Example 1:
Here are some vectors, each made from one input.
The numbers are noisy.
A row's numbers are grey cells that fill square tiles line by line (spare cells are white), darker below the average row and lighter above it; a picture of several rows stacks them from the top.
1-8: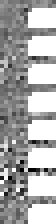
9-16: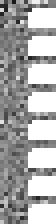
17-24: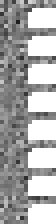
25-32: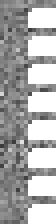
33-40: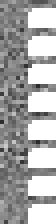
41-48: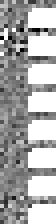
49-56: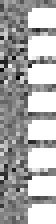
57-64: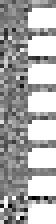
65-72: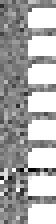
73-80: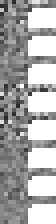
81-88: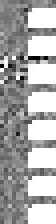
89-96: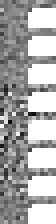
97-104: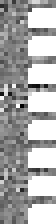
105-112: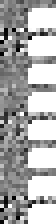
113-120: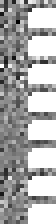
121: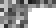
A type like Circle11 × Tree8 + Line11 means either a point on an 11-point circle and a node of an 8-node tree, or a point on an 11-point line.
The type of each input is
Bool × (Circle10 + Tree10).
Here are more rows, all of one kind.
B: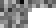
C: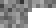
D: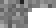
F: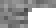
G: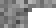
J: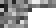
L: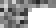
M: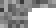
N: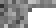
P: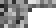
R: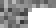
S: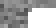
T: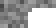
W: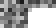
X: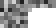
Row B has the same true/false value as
C, D, J and W.
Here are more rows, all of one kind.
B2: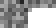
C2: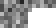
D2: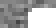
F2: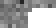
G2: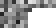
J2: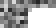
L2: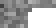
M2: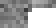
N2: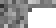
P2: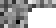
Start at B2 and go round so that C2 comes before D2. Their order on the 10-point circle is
B2, P2, F2, N2, C2, L2, M2, G2, J2, D2.
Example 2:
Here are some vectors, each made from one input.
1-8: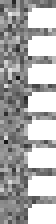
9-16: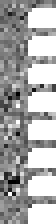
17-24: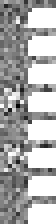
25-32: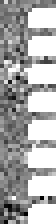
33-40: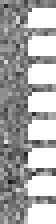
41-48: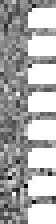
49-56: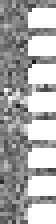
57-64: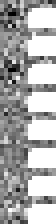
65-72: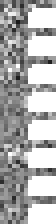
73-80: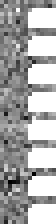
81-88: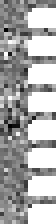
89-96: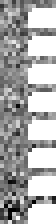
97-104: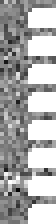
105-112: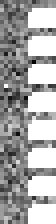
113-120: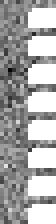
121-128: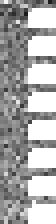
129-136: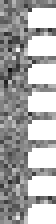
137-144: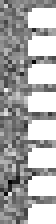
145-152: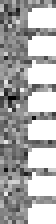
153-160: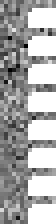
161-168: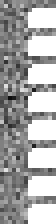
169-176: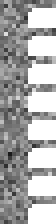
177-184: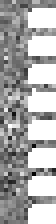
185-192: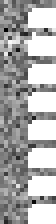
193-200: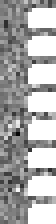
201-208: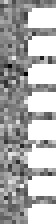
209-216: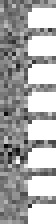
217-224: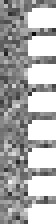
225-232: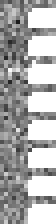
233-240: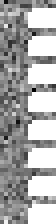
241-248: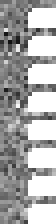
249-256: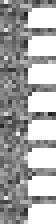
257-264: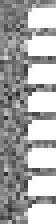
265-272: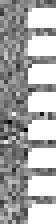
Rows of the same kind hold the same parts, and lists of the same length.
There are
4 kinds of row.
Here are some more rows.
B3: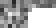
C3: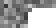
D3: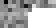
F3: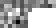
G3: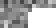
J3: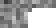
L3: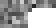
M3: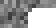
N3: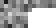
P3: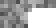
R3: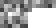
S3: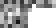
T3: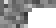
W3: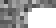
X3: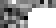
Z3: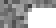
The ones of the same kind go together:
B3, C3, T3
D3, G3, P3, S3, Z3
F3, J3, L3, M3, N3, R3, W3
X3

